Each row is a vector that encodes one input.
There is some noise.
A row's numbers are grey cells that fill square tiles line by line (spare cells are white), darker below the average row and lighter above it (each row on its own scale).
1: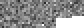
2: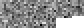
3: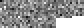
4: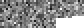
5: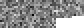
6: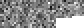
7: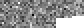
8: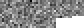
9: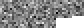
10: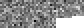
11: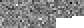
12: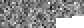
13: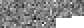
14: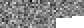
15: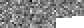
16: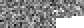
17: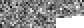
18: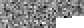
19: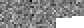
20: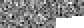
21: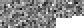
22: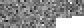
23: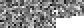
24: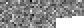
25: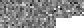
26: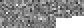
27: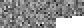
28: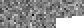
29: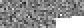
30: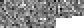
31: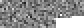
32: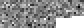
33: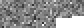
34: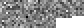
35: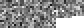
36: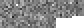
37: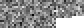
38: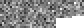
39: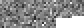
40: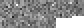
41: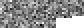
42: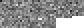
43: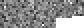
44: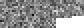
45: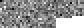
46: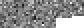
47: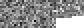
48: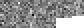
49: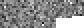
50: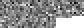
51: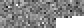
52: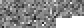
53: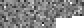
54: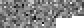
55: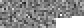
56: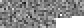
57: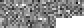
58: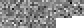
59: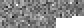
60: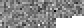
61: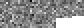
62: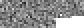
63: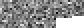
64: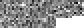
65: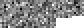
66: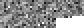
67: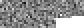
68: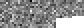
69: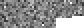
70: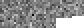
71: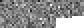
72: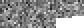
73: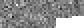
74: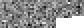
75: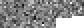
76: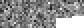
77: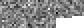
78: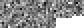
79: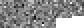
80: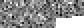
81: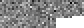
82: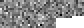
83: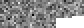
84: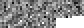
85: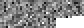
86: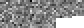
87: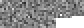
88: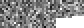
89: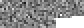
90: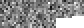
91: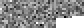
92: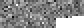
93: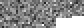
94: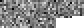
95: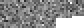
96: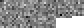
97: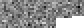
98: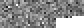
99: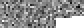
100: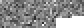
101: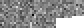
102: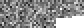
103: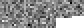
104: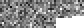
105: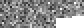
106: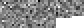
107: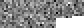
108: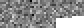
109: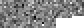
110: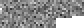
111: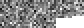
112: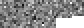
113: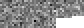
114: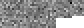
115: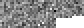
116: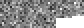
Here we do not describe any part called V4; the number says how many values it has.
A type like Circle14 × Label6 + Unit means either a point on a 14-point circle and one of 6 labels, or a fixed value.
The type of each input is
Bool × Bool × Bool × V4 + List3(Circle5).
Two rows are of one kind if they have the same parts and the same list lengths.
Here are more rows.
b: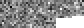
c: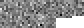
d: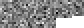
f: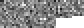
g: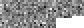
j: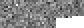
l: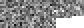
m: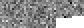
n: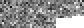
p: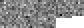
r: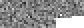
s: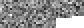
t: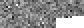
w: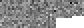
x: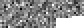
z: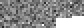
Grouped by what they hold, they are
b, l, n
c, d, g, j, s, t, x
f, m, p, w
r
z

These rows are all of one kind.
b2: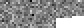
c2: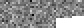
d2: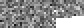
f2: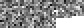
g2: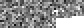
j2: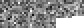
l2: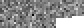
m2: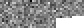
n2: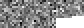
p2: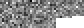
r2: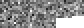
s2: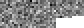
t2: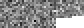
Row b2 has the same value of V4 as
c2, m2, p2 and s2.
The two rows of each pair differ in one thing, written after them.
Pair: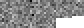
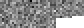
one of the three true/false values
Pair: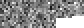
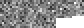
the value of V4
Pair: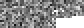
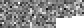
the value of V4
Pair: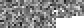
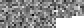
one of the three true/false values
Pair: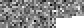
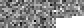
one of the three true/false values
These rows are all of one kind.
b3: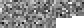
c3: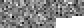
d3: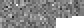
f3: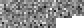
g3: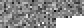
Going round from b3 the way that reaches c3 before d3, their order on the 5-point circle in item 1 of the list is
b3, c3, d3, g3, f3.
